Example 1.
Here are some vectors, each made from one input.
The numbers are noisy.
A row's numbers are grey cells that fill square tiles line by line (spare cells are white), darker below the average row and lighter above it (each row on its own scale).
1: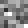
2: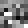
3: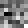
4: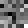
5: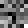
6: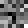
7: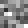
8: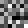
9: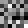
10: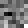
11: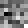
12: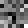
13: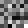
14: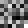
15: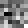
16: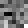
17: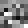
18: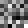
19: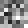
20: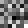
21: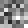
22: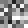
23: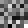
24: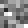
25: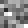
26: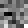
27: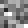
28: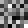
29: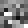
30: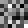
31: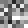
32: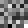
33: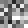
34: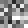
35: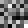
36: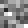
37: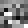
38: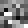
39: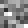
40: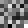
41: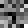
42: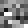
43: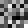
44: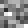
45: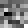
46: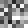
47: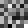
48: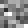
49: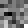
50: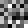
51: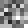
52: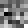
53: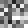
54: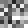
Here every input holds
a point on an 8-point line.
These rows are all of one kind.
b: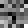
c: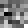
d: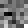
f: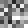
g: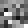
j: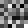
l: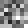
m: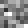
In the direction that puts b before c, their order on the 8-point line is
m, g, j, b, d, c, l, f.
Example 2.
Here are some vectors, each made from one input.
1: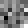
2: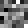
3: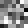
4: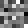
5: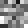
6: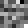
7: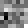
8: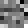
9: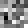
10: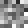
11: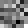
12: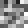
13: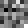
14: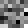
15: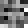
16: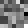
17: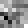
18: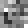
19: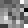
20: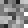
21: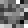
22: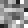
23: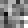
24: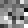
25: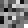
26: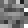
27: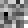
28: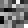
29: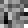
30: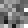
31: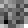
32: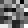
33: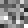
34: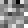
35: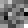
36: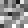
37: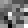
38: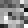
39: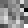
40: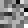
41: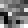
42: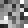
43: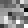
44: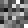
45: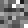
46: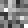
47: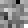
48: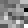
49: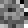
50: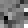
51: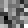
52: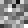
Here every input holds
a point on a 6-point line.
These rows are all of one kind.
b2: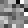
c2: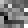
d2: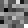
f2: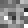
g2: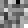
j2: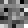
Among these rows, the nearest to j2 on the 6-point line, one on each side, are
c2 and d2.
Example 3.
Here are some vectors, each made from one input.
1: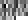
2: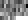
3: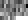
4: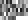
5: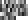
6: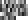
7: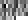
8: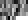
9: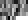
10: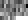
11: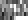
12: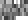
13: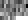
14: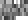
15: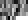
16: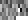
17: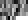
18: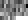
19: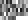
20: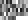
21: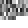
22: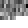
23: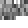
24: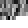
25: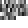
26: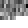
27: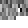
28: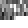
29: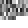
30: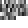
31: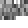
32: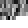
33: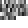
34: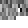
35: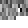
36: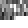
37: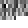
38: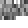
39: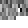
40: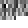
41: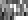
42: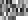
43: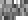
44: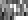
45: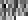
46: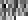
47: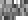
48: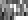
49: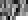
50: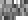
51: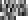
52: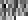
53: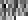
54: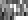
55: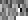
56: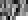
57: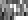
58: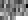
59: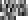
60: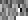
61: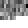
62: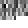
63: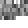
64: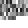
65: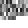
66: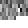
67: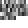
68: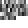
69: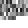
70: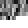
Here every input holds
one of 8 labels.
